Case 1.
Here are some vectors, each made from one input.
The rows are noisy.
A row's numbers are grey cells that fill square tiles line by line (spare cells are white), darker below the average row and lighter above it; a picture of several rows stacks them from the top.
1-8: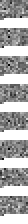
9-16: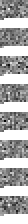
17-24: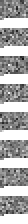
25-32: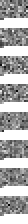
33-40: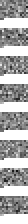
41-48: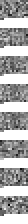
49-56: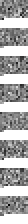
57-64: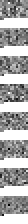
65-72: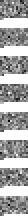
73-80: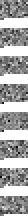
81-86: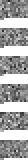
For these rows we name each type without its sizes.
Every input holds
a point on a line, together with either a point on a line, or a node of a tree.
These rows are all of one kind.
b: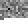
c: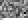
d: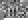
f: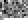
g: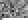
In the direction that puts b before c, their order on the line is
f, b, d, g, c.
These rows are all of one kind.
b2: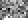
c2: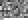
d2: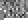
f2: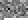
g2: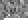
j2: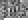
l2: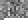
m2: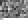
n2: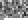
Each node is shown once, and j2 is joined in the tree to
f2, g2 and l2.
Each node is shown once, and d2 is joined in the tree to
l2.
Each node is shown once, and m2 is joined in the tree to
f2.
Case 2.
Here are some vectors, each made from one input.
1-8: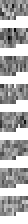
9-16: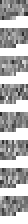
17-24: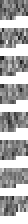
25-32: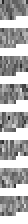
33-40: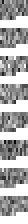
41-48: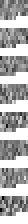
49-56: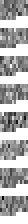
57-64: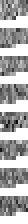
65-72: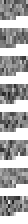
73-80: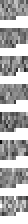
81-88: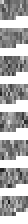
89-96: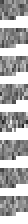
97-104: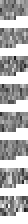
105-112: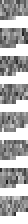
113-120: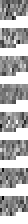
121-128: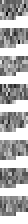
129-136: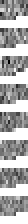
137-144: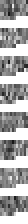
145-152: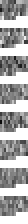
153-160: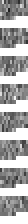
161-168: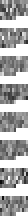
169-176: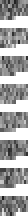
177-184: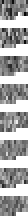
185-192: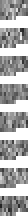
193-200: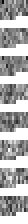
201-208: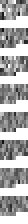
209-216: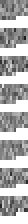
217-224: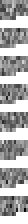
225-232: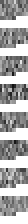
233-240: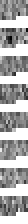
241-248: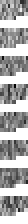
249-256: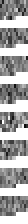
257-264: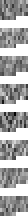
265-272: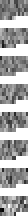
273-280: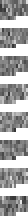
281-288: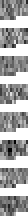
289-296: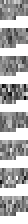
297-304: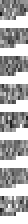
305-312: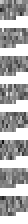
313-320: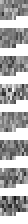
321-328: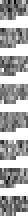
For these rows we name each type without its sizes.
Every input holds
a list of points on a line.
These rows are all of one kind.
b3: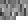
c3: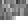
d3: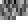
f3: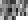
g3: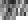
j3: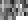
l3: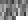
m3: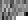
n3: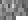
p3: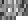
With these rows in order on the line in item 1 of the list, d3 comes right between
b3 and m3.
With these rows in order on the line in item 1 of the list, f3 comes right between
b3 and g3.
